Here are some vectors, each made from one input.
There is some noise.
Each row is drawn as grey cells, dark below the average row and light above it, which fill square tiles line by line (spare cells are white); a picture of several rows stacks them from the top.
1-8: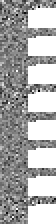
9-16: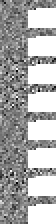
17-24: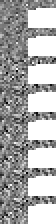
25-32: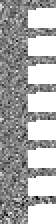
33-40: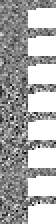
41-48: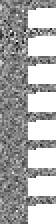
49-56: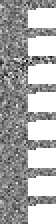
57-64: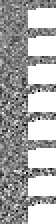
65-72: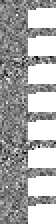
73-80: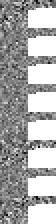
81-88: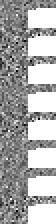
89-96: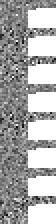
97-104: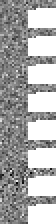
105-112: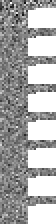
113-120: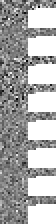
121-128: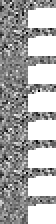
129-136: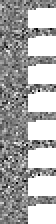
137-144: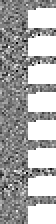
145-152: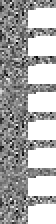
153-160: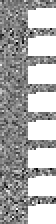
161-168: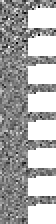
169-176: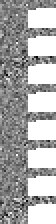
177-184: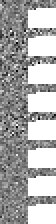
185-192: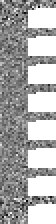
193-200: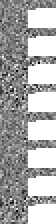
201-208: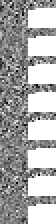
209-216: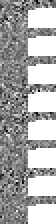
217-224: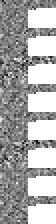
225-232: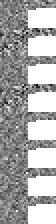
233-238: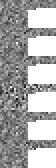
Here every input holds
either a point on a 4-point line, or a point on a 5-point line, or a node of each of four 8-node trees.
